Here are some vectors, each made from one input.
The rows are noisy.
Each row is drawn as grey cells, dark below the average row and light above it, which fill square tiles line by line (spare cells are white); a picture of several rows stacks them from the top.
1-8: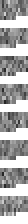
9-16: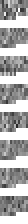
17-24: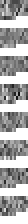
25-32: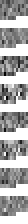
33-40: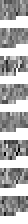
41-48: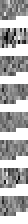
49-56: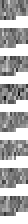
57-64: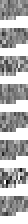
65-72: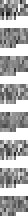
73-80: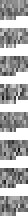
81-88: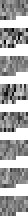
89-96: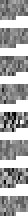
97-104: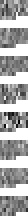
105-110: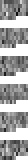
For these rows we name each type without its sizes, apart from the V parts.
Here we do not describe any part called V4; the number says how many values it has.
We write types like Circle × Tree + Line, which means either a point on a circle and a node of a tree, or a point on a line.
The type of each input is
List(Bool × V4).
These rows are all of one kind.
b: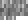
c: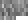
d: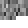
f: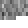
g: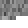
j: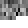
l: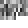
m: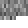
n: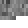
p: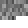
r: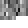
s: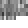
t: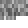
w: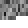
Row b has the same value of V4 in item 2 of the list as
g, l and p.
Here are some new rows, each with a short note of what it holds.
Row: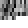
the empty list
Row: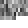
a list of two items
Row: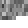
a list of one item
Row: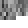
a list of one item
